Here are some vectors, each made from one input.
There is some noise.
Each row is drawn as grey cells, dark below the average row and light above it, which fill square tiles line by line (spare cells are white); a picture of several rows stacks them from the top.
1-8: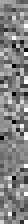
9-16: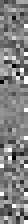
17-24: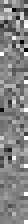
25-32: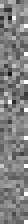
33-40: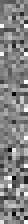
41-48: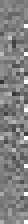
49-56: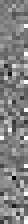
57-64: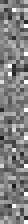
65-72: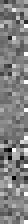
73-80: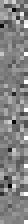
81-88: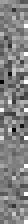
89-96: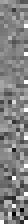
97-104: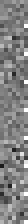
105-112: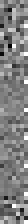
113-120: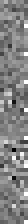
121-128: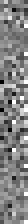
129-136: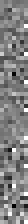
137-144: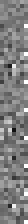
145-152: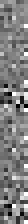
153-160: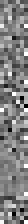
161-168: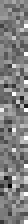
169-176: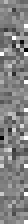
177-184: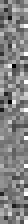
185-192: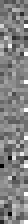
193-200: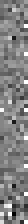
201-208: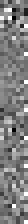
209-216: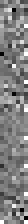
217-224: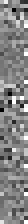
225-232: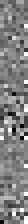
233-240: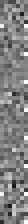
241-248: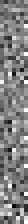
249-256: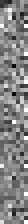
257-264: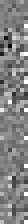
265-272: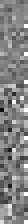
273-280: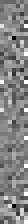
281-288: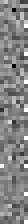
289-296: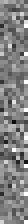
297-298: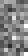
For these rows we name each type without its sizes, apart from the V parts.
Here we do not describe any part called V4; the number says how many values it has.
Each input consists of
a list of items, each a true/false value and a value of V4.
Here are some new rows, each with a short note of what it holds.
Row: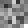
the empty list
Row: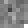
a list of two items
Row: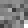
a list of one item
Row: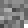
a list of one item
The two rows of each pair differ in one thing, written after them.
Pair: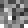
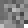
the value of V4 in item 2 of the list
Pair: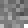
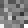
the value of V4 in item 1 of the list
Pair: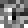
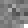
the value of V4 in item 2 of the list
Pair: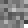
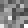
the true/false value in item 1 of the list
